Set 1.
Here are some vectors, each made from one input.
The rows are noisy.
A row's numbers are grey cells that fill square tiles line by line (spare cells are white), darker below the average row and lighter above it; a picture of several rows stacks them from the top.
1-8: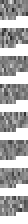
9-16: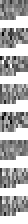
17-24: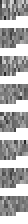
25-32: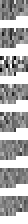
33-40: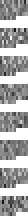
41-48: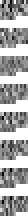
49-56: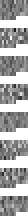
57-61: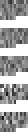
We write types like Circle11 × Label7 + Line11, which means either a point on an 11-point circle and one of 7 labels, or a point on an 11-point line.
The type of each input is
Line8.
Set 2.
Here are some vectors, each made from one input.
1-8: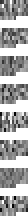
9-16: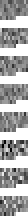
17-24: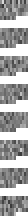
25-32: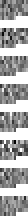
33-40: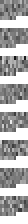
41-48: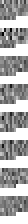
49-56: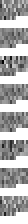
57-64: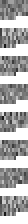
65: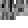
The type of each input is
Line10.
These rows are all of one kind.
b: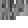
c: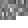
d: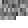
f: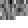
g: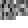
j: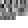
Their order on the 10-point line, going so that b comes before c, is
d, g, b, f, c, j.
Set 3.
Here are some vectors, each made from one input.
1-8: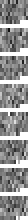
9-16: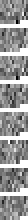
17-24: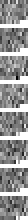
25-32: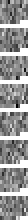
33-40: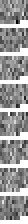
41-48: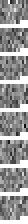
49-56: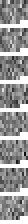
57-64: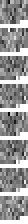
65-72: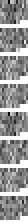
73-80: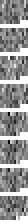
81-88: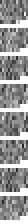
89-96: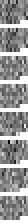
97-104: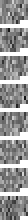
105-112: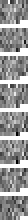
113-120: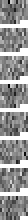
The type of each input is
Bool × Bool × Bool × Bool.
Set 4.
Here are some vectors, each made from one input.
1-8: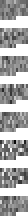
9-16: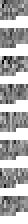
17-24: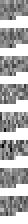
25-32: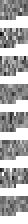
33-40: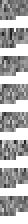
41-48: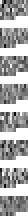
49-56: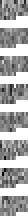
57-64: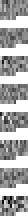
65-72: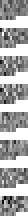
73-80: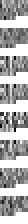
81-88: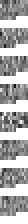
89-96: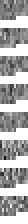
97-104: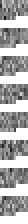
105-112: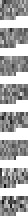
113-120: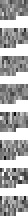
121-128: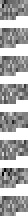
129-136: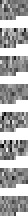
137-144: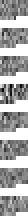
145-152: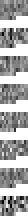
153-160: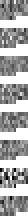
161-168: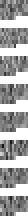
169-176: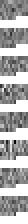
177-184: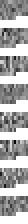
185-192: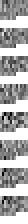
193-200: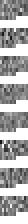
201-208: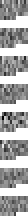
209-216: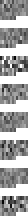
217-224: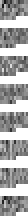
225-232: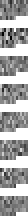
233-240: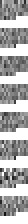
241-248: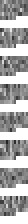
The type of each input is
Line14.
